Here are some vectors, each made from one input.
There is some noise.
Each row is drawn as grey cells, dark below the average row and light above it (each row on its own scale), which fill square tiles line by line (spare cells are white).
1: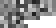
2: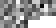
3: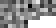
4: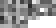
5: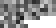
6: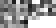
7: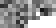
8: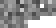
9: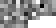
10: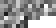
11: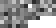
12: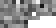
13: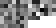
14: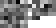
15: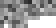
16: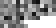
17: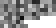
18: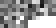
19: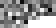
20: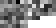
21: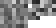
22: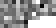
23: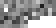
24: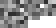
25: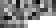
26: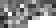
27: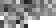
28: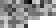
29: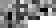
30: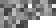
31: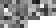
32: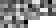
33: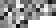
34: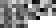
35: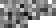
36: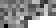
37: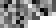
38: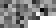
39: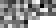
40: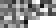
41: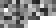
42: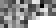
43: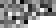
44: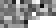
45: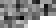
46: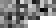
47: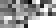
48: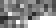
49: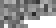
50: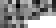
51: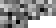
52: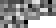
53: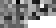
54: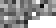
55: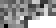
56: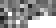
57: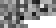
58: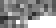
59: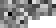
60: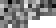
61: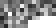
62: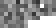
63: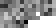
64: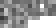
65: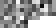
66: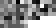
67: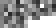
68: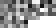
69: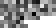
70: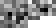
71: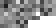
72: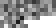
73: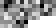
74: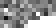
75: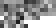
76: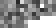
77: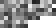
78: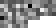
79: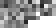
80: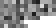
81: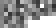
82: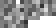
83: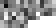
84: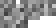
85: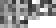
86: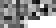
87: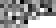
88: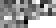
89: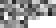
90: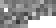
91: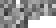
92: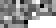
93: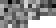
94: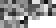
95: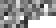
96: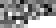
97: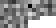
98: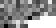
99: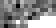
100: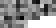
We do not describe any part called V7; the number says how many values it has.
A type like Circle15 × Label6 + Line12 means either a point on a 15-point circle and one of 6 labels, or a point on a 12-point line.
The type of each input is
(Bool × Bool × Bool + Label4) × V7 + Unit.
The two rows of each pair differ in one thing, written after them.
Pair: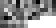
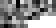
one of the three true/false values
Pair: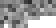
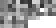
one of the three true/false values
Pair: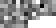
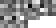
the value of V7
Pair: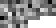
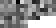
one of the three true/false values
